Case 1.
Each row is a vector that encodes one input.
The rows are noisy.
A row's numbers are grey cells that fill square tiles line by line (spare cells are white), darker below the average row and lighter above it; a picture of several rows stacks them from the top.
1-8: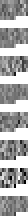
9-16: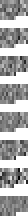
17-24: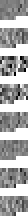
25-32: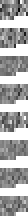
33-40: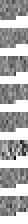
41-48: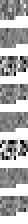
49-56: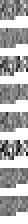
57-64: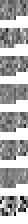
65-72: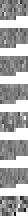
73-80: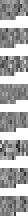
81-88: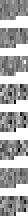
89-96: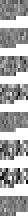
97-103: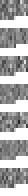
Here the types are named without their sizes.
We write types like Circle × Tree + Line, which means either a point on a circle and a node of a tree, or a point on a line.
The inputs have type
Bool × Label + Unit.
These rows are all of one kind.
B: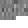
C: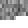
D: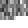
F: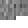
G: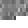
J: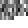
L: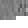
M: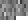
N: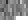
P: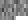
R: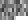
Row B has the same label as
J, P and R.
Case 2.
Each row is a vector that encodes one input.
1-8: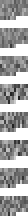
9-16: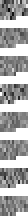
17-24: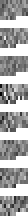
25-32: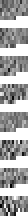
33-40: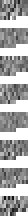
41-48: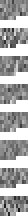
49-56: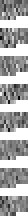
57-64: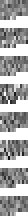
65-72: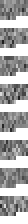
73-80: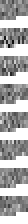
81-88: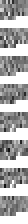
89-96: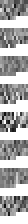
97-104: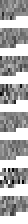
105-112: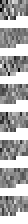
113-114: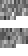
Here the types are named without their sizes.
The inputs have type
(Circle + Unit) × Line.
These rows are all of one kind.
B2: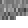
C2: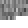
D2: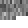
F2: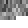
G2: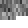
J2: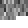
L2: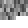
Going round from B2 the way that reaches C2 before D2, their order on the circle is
B2, J2, C2, F2, G2, D2, L2.
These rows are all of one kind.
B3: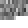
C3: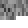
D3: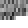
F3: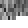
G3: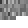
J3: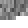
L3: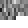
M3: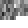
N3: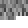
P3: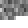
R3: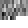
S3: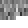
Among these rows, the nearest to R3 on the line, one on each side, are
G3 and M3.
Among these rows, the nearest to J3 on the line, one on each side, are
G3 and P3.
